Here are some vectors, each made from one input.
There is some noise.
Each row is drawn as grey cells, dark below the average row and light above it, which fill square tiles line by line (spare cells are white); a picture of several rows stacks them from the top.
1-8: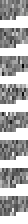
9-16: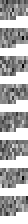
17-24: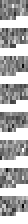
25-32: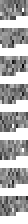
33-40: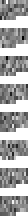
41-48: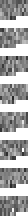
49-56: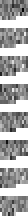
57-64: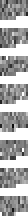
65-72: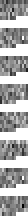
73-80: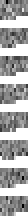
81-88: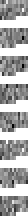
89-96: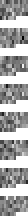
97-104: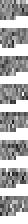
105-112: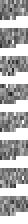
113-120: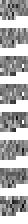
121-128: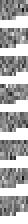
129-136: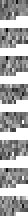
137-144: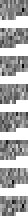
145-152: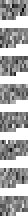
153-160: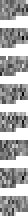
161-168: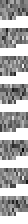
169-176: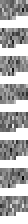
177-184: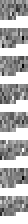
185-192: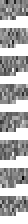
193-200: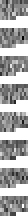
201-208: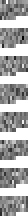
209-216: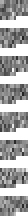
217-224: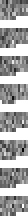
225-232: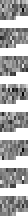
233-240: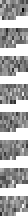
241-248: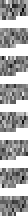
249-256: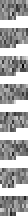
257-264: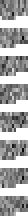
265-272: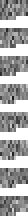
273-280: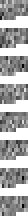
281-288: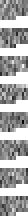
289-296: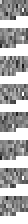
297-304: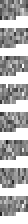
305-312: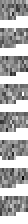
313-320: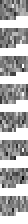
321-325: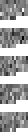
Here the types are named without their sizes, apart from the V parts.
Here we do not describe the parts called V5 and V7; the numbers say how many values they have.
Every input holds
a true/false value and a value of V7, together with either a point on a line, or a value of V5.
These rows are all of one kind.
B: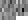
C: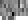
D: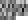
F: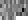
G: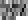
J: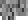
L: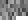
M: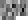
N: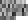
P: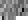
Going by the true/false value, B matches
D and N.
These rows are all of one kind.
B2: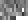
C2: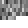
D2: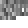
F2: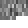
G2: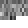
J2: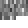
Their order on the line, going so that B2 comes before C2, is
G2, B2, D2, C2, F2, J2.
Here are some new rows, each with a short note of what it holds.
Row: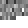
a point on a line, a true/false value and a value of V7
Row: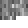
a point on a line, a true/false value and a value of V7
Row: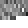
a point on a line, a true/false value and a value of V7
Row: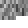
a true/false value, a value of V5 and a value of V7
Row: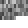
a point on a line, a true/false value and a value of V7
